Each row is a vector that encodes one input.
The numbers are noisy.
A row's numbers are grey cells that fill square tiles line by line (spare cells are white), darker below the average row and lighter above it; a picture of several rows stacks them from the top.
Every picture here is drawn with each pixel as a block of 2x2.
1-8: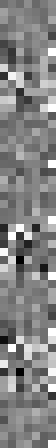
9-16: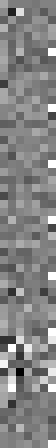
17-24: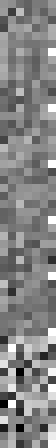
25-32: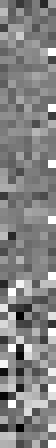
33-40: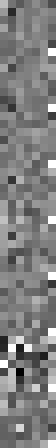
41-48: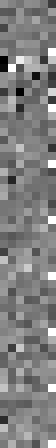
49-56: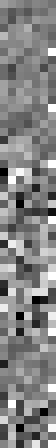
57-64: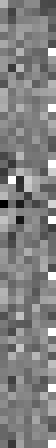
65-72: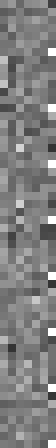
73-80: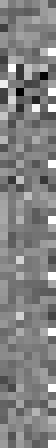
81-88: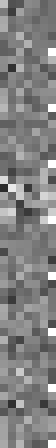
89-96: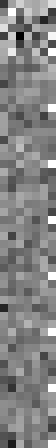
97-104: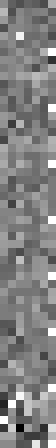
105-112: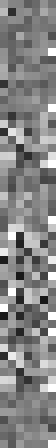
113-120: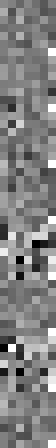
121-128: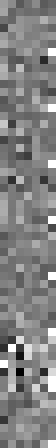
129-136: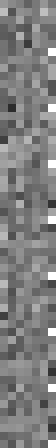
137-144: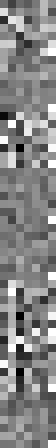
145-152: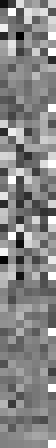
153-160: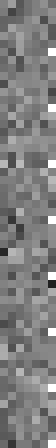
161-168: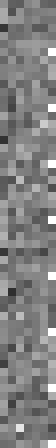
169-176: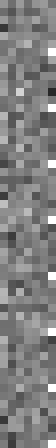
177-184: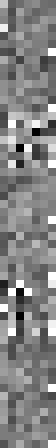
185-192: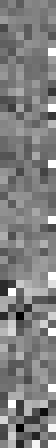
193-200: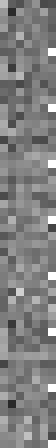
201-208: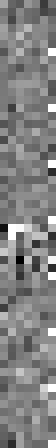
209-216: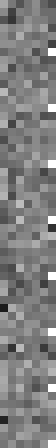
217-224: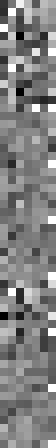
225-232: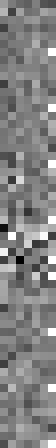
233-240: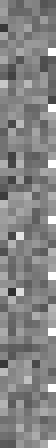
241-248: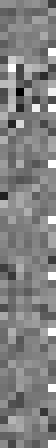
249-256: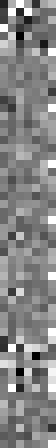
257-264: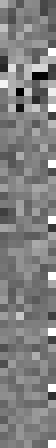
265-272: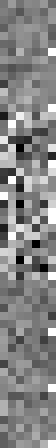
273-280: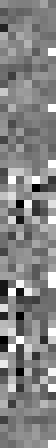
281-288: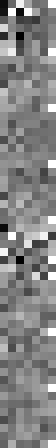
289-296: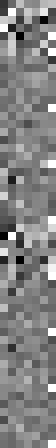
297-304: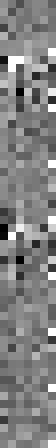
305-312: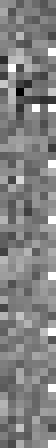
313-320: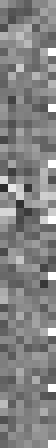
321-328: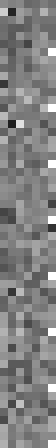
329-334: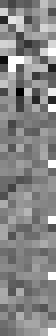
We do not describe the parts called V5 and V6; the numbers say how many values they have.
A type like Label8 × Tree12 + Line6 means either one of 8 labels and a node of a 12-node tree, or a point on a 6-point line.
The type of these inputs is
Label8 × V5 + List3(Bool × V6).
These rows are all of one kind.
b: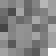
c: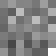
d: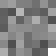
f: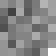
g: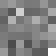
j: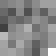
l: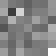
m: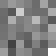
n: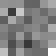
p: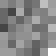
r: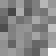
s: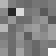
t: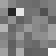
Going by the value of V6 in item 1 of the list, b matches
f, j, p and r.
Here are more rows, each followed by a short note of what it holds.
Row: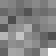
a list of two items
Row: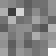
a list of one item
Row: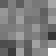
a list of two items
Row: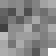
a list of one item
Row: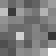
a list of two items
